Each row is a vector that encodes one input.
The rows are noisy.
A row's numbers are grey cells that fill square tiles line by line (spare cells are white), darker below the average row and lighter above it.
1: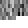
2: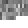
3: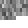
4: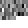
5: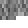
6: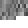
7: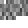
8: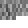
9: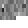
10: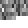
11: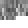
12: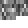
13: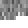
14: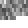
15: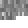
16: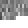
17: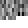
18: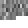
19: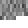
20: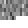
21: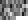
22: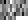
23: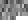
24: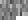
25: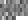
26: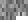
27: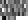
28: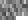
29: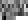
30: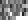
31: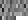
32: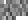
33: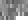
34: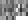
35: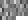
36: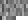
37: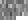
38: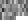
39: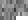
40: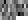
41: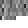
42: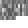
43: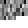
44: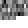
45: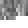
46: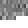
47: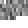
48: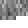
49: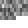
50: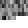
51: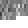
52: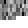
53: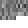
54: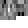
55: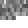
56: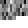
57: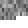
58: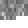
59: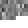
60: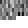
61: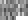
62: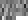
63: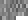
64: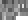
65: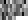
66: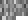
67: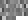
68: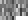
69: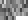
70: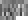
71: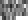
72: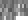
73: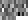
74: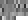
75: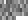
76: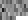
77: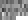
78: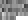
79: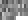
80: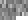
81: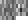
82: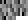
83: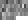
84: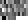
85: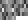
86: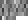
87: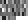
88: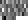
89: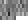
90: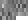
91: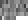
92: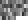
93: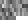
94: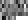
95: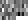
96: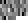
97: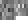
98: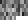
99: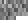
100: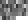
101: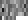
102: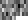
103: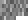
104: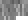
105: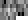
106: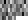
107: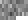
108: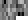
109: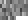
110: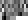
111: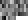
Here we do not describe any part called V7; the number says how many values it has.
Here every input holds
a point on a 6-point line, together with either a point on an 8-point line, or a value of V7.
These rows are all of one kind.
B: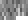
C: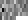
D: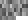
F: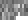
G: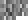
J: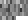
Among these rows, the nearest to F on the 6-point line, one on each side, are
B and C.
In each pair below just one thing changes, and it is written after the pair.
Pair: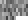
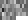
the place on the 6-point line
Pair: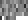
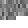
the place on the 6-point line
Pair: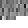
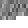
the place on the 6-point line
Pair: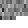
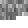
the place on the 6-point line
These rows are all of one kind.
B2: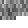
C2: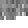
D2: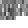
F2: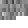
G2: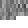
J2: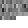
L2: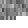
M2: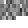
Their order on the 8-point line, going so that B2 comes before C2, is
M2, G2, B2, J2, L2, F2, C2, D2.
